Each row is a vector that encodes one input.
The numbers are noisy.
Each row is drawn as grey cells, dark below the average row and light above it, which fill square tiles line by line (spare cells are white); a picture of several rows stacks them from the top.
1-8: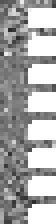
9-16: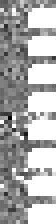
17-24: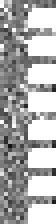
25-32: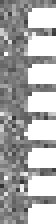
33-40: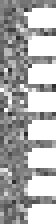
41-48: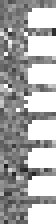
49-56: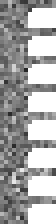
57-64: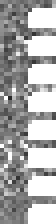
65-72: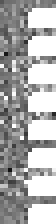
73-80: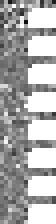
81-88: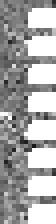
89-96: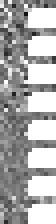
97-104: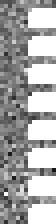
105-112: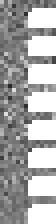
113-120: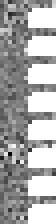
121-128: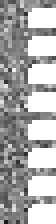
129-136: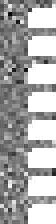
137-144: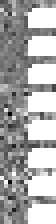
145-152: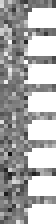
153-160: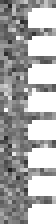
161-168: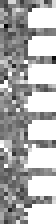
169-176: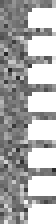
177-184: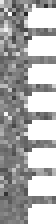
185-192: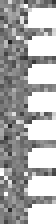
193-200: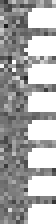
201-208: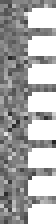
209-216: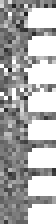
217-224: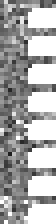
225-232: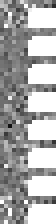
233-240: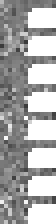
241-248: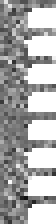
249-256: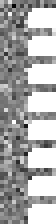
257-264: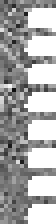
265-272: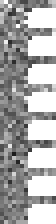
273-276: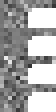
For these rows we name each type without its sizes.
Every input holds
a point on a circle and a true/false value.
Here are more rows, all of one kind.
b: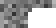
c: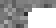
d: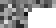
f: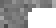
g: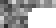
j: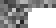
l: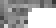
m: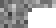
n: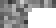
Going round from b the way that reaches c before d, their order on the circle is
b, f, c, m, l, n, d, j, g.
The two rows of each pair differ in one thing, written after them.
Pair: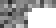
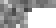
the true/false value
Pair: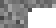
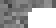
the true/false value
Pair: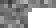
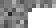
the place on the circle
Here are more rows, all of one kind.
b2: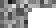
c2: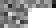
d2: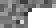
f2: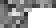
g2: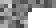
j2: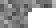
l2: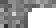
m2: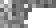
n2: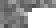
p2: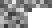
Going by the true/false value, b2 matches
d2 and f2.
